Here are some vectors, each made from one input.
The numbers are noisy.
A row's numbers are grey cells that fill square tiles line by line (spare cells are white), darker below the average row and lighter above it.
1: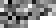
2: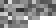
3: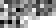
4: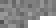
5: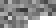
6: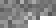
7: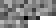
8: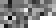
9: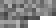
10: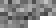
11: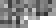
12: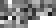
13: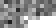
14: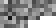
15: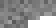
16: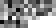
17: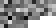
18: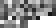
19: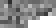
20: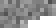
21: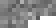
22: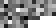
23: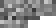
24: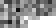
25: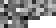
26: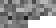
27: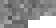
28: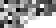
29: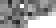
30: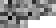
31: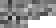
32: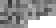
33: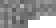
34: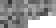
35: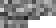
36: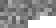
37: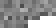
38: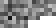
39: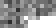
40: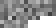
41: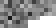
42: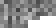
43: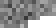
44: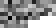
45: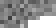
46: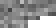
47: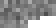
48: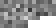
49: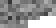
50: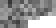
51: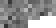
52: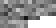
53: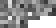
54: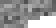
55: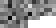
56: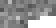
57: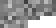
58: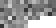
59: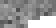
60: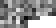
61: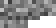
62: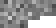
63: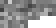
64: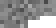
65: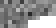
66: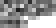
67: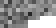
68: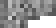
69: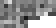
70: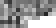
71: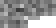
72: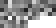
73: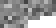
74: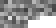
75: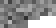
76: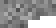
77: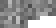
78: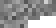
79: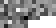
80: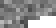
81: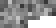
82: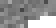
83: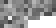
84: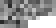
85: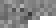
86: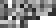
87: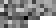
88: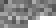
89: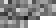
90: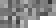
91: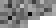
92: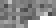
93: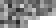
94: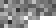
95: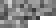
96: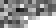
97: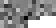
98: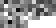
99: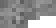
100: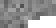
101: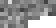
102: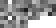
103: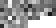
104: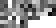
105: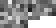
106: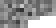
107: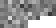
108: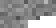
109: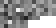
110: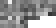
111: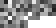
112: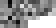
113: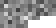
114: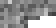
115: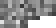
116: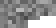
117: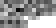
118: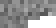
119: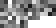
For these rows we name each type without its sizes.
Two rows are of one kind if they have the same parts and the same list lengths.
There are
2 kinds of row.
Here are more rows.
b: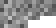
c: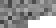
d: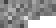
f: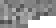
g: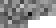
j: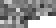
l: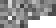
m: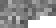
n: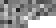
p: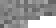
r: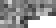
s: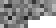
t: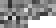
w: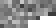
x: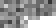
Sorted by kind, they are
b, c, d, f, l, m, n, p, r, s, t, w
g, j, x

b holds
a point on a line and five true/false values.
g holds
a point on each of two lines.
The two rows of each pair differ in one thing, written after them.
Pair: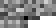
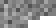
one of the five true/false values
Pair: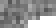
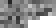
the place on the line
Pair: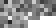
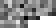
one of the five true/false values
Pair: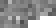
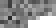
one of the five true/false values
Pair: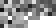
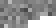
the place on the line
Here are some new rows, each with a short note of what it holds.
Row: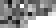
a point on a line and five true/false values
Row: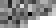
a point on a line and five true/false values
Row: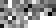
a point on a line and five true/false values
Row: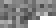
a point on a line and five true/false values
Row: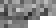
a point on each of two lines
